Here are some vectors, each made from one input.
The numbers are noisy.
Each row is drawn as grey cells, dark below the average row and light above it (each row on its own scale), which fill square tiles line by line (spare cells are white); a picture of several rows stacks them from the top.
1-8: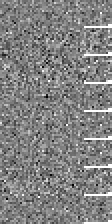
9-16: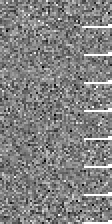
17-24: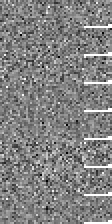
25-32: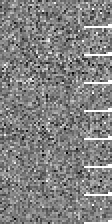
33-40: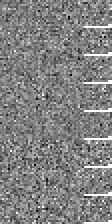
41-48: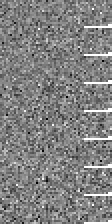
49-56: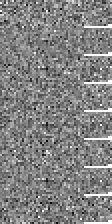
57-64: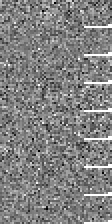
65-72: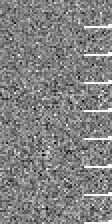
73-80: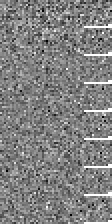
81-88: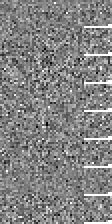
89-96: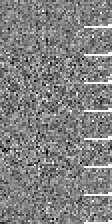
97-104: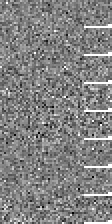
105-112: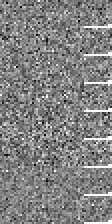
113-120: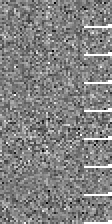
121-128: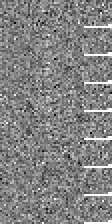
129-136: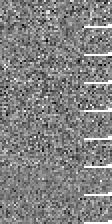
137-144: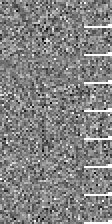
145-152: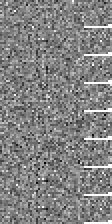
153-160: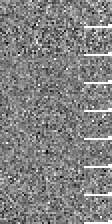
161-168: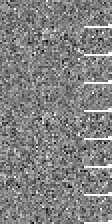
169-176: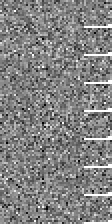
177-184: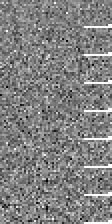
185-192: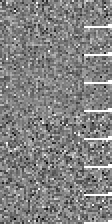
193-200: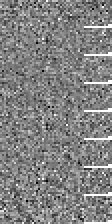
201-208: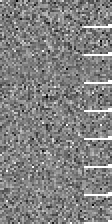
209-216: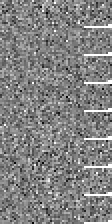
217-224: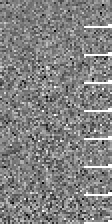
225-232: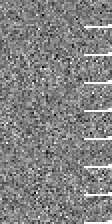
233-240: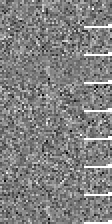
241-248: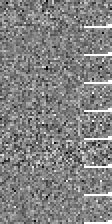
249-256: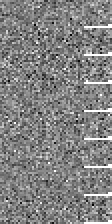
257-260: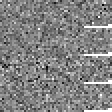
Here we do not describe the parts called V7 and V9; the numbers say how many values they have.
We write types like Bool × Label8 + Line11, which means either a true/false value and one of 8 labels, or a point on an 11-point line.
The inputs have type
List2(Circle8) × V7 × V9.
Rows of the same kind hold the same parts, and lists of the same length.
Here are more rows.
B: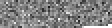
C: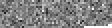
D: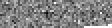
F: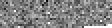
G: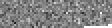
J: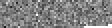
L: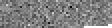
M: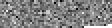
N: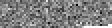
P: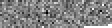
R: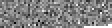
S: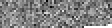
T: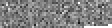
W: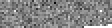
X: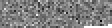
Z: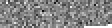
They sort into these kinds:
B, J, L, N, T, X
C, D, G, P, R
F, M, S, W, Z

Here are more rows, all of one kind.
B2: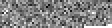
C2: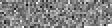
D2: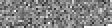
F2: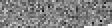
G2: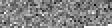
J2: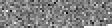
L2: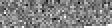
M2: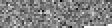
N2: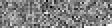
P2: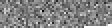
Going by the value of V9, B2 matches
J2 and P2.
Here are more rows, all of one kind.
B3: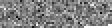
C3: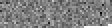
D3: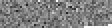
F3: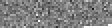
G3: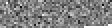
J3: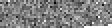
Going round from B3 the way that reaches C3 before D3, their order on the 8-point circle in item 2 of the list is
B3, J3, F3, C3, G3, D3.
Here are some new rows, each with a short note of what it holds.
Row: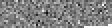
a value of V7 and a value of V9, together with the empty list
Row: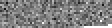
a value of V7 and a value of V9, together with a list of two items
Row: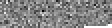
a value of V7 and a value of V9, together with a list of one item
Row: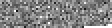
a value of V7 and a value of V9, together with a list of one item
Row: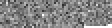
a value of V7 and a value of V9, together with a list of one item
